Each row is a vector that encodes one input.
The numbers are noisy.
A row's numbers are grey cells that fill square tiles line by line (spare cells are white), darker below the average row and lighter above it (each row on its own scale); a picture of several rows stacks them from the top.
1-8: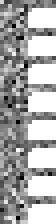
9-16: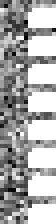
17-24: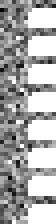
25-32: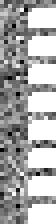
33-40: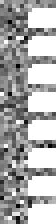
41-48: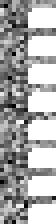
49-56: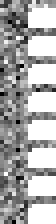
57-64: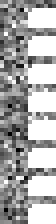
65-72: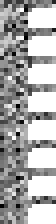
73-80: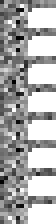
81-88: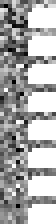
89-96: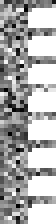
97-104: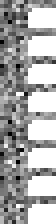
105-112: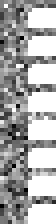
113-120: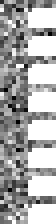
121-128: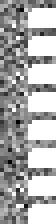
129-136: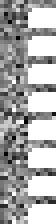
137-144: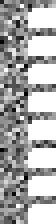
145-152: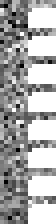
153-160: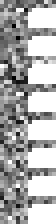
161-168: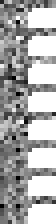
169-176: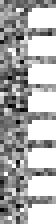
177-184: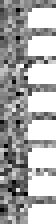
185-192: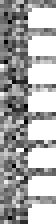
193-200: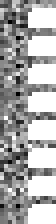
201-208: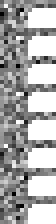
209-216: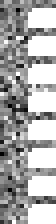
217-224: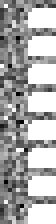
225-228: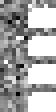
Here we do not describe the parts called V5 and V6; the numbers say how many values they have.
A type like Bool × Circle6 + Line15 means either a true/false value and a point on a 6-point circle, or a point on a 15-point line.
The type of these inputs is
Bool × (Line4 + Tree8) + (Unit + V5 × V6) × V5.
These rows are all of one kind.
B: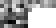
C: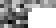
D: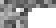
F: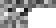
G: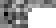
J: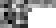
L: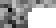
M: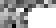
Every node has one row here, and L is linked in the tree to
M.
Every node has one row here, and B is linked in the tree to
C and F.
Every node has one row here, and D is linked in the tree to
C and J.
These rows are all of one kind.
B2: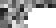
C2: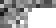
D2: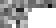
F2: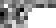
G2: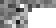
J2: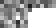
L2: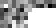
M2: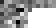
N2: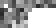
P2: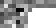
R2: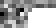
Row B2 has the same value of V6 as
C2, F2 and R2.
